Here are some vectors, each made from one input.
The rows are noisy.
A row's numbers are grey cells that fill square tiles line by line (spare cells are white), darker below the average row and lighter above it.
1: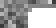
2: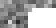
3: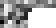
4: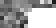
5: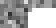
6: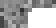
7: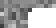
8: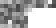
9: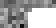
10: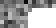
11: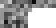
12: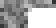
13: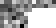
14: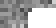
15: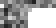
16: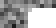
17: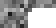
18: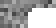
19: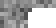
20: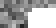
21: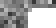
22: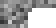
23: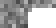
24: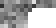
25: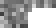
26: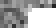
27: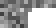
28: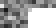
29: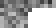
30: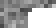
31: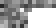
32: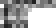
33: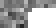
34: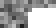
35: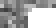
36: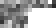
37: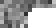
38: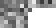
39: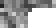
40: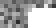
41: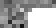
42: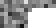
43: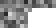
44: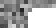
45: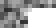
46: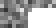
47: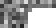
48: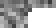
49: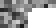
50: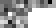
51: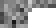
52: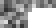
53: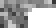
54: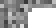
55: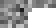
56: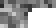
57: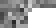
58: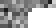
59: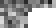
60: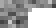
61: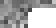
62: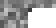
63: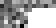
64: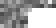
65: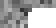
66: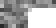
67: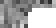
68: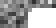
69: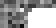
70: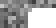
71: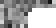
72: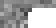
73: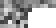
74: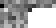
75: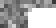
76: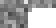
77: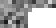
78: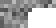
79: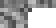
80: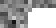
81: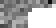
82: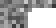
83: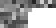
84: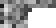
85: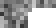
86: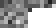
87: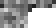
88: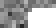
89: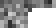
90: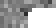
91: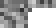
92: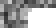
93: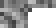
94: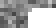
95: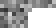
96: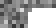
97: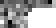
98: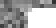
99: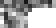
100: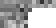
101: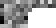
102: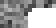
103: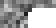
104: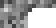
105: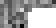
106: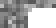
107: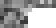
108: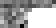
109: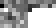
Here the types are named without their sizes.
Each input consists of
three true/false values, together with either a point on a line, or a node of a tree.
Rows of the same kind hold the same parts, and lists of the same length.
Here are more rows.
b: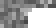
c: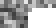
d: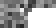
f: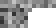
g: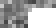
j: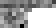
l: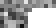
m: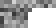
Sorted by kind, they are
b, j
c, d, f, g, l, m

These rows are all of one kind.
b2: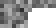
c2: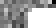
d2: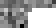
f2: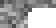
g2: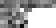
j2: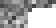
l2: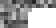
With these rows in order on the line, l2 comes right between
b2 and g2.
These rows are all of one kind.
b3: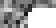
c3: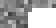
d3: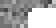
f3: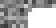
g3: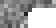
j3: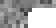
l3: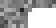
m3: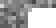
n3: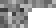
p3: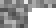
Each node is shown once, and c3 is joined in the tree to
d3 and n3.
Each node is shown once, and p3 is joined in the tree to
j3 and l3.
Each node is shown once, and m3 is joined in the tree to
g3 and j3.
